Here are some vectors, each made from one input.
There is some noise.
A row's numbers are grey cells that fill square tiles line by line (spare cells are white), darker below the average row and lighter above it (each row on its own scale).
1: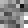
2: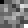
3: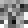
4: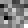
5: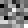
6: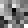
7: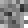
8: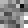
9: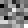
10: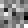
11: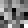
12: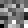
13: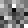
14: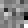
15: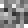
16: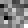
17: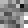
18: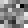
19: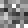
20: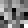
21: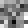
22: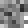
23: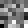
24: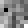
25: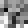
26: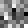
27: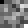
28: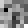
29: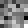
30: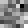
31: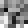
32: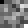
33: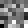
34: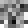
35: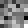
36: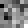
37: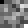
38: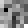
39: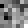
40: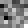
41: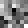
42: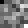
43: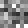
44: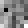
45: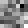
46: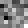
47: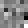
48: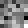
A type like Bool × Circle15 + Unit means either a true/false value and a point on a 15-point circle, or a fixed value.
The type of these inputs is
List2(Line5).
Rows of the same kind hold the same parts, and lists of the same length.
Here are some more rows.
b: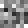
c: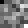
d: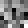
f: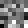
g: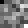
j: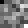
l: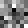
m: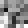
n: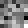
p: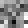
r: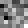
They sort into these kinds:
b, d, l, m, p
c, g, j
f, n, r

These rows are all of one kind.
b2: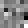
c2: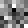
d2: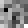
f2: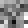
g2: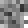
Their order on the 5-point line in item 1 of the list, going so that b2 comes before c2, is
g2, f2, d2, b2, c2.
